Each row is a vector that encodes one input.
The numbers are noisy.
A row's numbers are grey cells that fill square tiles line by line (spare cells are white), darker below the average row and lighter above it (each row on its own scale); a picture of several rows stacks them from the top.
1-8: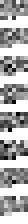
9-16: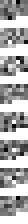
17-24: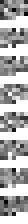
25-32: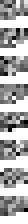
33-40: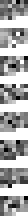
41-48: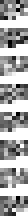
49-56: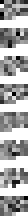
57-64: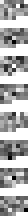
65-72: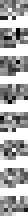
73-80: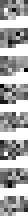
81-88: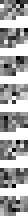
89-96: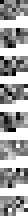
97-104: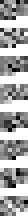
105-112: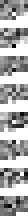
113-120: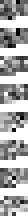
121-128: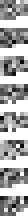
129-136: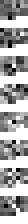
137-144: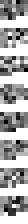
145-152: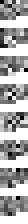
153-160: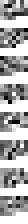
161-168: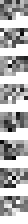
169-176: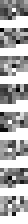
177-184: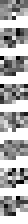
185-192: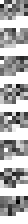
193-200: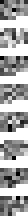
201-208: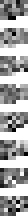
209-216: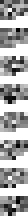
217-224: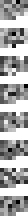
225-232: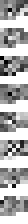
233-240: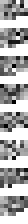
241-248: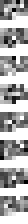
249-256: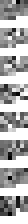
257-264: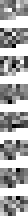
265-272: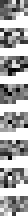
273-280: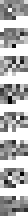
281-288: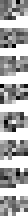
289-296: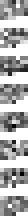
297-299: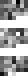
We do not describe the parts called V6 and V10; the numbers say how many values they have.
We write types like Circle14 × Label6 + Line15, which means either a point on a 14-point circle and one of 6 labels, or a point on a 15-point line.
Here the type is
Bool × Bool × Bool × (Tree11 + V6) + V10.
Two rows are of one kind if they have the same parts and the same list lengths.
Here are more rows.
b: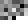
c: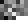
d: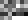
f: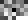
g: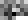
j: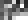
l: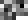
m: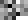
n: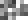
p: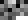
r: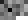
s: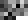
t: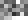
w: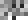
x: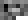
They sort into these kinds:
b, c, n, s, x
d, f, m, r, w
g, j, l, p, t

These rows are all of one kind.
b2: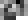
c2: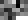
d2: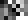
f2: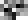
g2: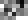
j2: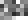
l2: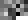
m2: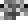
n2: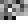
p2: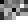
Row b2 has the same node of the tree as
d2, j2, m2 and n2.
